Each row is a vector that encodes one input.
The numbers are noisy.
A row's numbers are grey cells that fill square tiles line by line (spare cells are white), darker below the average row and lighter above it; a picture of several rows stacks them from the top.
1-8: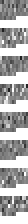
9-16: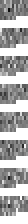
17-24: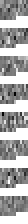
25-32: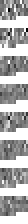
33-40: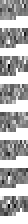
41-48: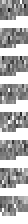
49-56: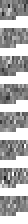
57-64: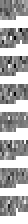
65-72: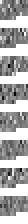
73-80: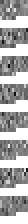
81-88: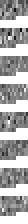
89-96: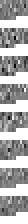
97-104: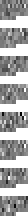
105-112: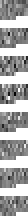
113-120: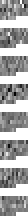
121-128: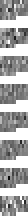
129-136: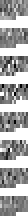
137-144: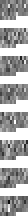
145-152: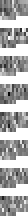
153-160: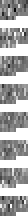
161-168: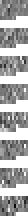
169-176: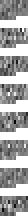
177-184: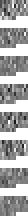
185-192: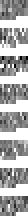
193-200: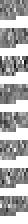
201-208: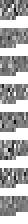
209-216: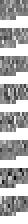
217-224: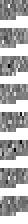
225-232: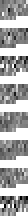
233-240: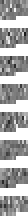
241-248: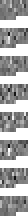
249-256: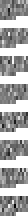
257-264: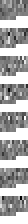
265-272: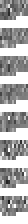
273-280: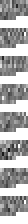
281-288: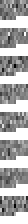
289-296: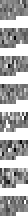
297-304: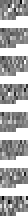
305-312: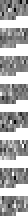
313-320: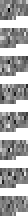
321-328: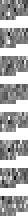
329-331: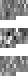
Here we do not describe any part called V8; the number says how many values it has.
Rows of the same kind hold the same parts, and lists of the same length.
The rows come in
3 kinds.
